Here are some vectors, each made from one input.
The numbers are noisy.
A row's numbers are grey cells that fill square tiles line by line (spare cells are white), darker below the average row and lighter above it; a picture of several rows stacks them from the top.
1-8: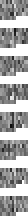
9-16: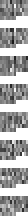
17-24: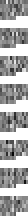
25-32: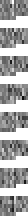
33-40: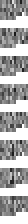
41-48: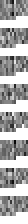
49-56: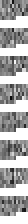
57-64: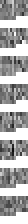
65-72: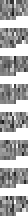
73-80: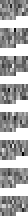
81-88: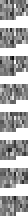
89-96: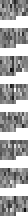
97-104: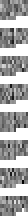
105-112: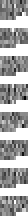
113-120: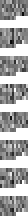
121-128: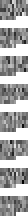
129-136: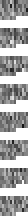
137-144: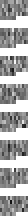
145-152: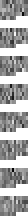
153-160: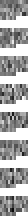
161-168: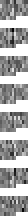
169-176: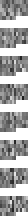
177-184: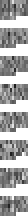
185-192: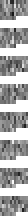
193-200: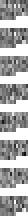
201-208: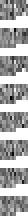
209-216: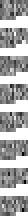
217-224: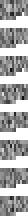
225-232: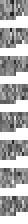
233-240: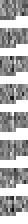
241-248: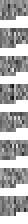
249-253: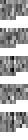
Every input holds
two labels (each one of 10), together with either a point on a 5-point line, or a point on a 7-point line and a true/false value.
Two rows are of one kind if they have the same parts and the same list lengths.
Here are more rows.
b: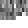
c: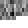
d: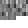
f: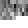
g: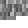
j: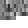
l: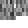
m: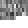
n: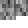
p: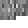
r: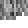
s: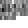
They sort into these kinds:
b, c, l, m, r
d, f, g, j, n, p, s

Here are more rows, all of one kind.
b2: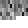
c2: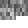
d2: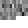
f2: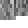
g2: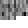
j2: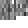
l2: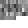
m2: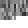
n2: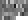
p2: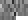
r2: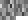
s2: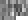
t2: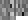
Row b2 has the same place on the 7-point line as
f2 and n2.
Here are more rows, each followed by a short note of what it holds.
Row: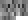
two labels (each one of 10), a point on a 7-point line and a true/false value
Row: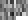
two labels (each one of 10) and a point on a 5-point line
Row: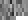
two labels (each one of 10) and a point on a 5-point line
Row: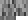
two labels (each one of 10), a point on a 7-point line and a true/false value
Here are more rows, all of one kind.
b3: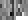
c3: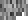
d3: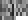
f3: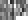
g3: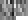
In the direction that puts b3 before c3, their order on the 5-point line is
b3, g3, f3, d3, c3.
